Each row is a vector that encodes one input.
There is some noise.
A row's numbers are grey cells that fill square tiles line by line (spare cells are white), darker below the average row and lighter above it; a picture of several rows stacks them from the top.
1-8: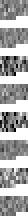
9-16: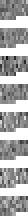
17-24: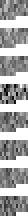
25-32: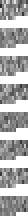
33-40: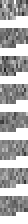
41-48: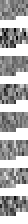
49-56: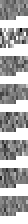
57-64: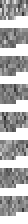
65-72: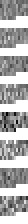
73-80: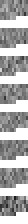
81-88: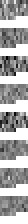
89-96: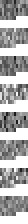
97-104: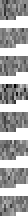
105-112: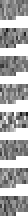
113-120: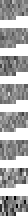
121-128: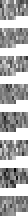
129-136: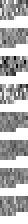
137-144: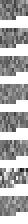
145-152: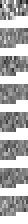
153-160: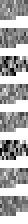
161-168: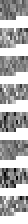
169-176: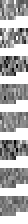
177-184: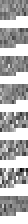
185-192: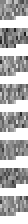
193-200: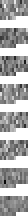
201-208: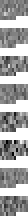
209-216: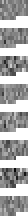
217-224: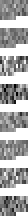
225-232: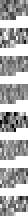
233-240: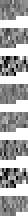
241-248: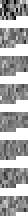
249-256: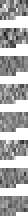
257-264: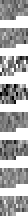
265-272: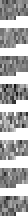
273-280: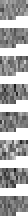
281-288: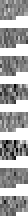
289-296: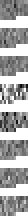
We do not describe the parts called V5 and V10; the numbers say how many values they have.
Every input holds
a point on an 11-point line and a value of V10, together with either a point on a 14-point line, or a value of V5.
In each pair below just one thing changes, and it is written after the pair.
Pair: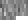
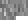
the value of V10
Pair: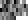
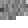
the value of V10
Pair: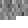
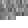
the value of V5
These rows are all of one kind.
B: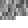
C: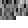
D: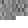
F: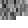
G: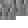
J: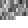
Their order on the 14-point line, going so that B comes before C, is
B, J, C, D, G, F.
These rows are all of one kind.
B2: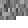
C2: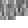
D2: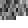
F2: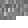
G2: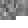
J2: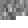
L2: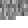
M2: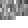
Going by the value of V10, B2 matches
C2 and G2.
